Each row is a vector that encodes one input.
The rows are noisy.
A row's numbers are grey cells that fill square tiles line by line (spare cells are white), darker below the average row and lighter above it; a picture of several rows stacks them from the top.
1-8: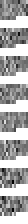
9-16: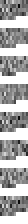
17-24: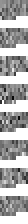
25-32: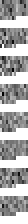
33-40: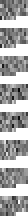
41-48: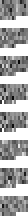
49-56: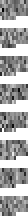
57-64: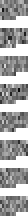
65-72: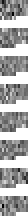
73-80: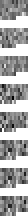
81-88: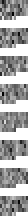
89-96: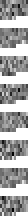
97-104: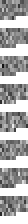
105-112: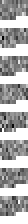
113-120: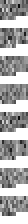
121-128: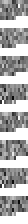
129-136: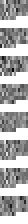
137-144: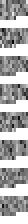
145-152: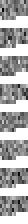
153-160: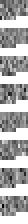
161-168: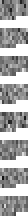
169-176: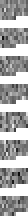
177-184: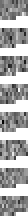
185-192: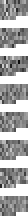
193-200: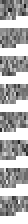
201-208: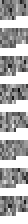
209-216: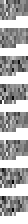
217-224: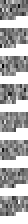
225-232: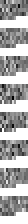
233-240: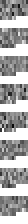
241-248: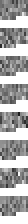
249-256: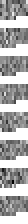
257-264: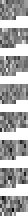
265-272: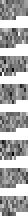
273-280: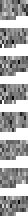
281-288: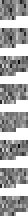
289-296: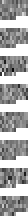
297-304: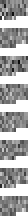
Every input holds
either a point on an 8-point circle, or a node of a 19-node tree.
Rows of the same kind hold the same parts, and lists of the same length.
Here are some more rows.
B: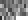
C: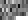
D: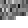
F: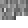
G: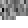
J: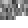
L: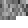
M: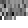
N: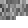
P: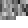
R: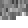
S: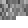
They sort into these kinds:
B, C, D, M
F, G, J, L, N, P, R, S

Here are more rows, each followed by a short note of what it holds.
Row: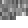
a node of a 19-node tree
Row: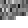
a point on an 8-point circle
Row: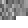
a node of a 19-node tree
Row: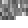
a node of a 19-node tree
